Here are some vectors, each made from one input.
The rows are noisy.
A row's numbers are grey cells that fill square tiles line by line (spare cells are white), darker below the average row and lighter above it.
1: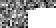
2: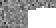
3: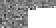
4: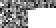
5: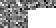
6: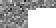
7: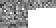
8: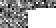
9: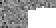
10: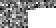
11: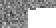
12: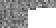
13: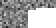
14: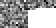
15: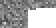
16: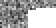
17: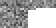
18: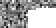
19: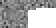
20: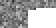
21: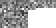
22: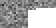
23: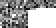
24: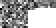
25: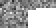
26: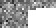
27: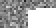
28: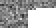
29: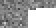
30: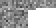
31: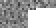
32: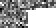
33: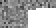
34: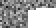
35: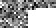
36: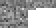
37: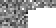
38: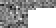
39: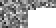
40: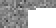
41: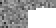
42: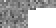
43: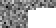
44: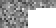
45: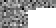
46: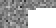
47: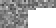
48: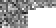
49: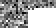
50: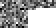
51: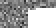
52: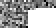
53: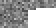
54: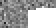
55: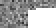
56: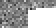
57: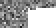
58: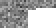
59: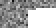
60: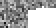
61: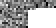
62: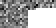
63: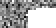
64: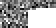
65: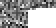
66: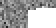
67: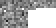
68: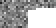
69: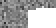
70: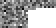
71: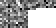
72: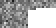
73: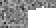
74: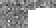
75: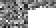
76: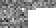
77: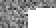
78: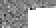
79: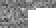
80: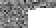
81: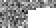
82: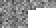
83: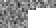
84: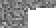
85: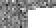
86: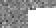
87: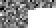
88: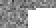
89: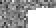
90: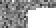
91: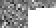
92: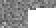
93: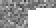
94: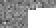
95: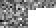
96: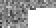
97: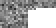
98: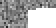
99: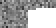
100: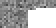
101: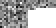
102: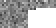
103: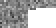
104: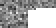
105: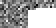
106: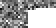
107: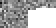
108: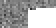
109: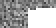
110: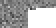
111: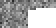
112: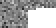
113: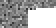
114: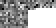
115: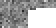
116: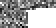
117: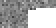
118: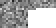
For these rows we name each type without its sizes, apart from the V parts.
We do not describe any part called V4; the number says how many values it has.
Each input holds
either two values of V4, or a list of points on a line.
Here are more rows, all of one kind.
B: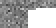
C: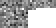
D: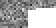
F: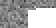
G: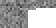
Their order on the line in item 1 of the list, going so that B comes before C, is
B, G, F, C, D.
